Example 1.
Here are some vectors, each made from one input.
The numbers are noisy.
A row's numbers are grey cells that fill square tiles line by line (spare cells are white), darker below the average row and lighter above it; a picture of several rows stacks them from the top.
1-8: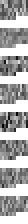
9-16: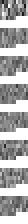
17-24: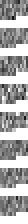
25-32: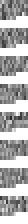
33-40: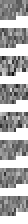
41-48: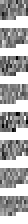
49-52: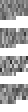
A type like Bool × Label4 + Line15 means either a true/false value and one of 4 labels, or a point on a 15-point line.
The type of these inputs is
Tree9.
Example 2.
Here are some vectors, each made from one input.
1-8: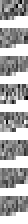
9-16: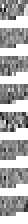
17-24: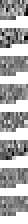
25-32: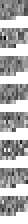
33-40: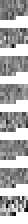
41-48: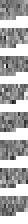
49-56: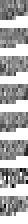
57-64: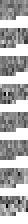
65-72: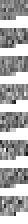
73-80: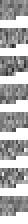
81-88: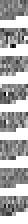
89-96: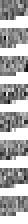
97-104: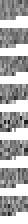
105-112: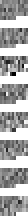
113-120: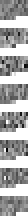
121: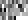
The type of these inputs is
Line9.
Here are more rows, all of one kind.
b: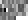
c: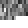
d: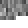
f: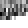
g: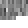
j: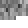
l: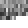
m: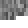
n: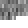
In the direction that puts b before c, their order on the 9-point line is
n, j, f, l, g, b, c, d, m.
